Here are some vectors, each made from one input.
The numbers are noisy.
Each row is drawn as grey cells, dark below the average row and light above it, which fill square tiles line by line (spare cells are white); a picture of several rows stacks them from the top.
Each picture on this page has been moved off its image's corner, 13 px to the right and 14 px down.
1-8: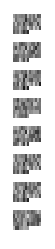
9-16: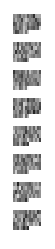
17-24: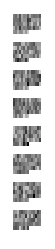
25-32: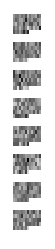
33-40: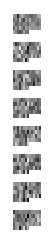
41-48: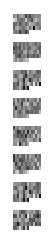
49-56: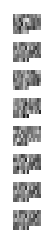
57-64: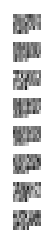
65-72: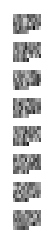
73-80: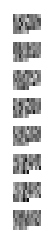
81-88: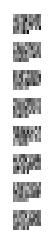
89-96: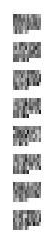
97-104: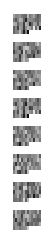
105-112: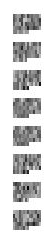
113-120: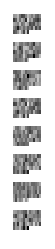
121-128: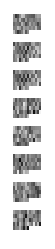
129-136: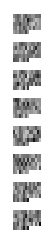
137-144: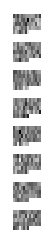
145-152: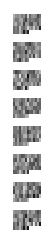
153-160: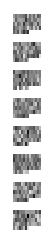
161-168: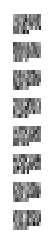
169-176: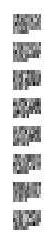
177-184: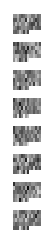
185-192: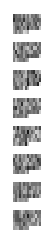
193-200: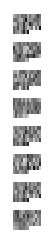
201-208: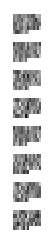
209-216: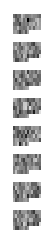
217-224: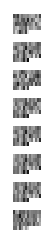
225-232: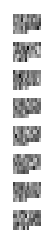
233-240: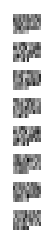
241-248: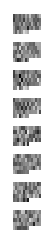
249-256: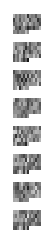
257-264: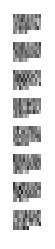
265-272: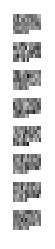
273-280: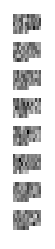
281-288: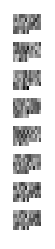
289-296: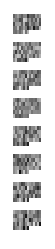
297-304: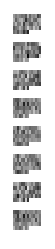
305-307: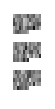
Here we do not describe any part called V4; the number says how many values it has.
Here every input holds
a point on a 9-point line and a true/false value, together with a list of up to two values of V4.
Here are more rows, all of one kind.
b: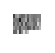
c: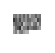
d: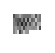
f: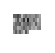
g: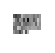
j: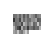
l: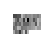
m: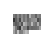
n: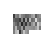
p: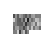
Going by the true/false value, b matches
c, j and m.
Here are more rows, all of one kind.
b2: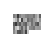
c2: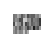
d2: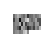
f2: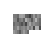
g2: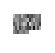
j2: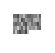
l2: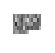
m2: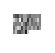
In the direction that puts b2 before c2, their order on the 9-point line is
g2, m2, b2, j2, c2, f2, l2, d2.
